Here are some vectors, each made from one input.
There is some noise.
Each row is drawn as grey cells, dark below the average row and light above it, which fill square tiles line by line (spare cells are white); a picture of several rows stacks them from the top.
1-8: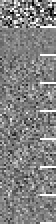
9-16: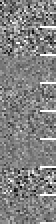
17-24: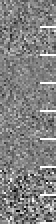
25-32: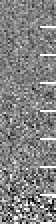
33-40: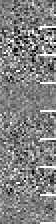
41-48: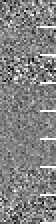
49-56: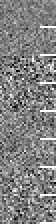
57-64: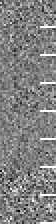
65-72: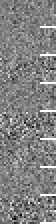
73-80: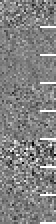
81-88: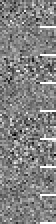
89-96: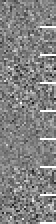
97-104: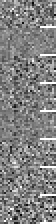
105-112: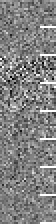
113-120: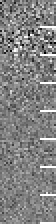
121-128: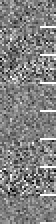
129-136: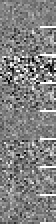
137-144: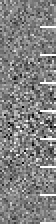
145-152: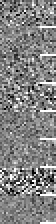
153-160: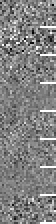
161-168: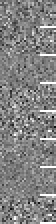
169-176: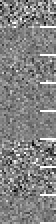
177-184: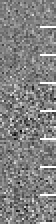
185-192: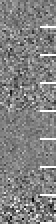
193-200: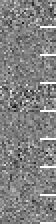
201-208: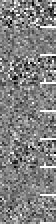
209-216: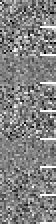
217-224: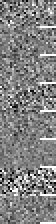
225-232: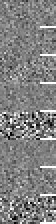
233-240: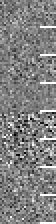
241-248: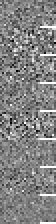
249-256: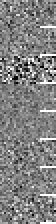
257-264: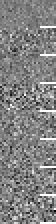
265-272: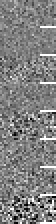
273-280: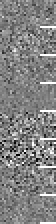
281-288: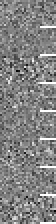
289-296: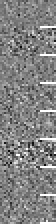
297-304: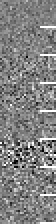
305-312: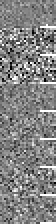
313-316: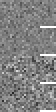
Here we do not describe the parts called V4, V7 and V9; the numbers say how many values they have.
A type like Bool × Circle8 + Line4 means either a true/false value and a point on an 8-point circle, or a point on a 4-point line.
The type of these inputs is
Bool × V4 × V9 + Circle6 + (Circle8 + Unit) × (Line6 + V7).
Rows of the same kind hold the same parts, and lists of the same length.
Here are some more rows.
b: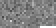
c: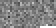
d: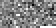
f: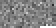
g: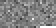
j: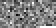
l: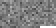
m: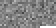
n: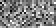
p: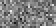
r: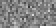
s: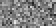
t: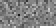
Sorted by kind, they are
b, n
c, f, m, r
d, g, j, s
l
p
t

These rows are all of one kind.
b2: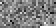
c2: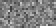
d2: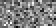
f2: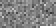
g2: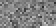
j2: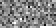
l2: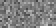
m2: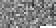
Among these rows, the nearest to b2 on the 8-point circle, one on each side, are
g2 and l2.
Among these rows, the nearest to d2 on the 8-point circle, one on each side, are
c2 and f2.
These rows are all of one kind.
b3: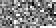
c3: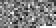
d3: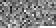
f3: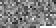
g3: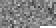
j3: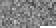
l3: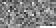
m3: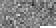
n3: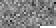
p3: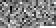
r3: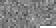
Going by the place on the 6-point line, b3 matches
g3 and m3.
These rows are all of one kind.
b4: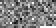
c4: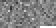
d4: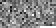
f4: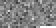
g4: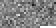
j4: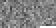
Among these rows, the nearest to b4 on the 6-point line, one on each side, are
c4 and g4.
